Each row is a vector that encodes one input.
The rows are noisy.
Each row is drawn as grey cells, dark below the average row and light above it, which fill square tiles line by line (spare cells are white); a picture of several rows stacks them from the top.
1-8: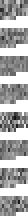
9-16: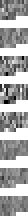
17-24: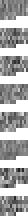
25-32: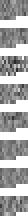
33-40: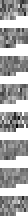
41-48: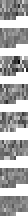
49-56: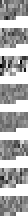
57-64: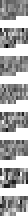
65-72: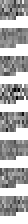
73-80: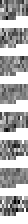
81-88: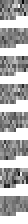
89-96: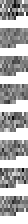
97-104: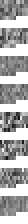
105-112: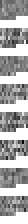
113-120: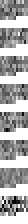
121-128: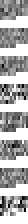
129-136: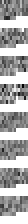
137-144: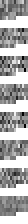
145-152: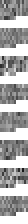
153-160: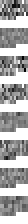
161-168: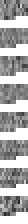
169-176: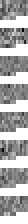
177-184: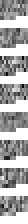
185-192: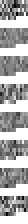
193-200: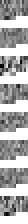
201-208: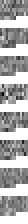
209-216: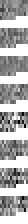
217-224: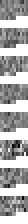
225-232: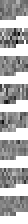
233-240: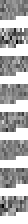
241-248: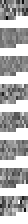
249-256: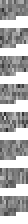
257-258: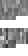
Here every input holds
a point on a 6-point line, together with either a point on a 9-point circle, or a fixed value.
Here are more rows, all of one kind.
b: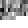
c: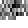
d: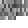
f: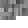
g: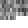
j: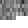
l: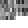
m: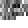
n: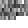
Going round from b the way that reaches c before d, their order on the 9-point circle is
b, g, l, c, f, m, d, j, n.
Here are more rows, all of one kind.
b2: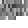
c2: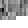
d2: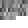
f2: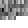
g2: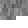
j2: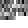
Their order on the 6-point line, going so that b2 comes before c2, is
g2, b2, j2, d2, f2, c2.
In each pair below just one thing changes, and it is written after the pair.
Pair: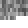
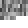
the place on the 6-point line
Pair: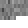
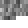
the place on the 6-point line
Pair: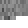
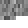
the place on the 9-point circle
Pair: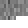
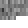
the place on the 6-point line
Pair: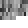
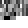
the place on the 9-point circle
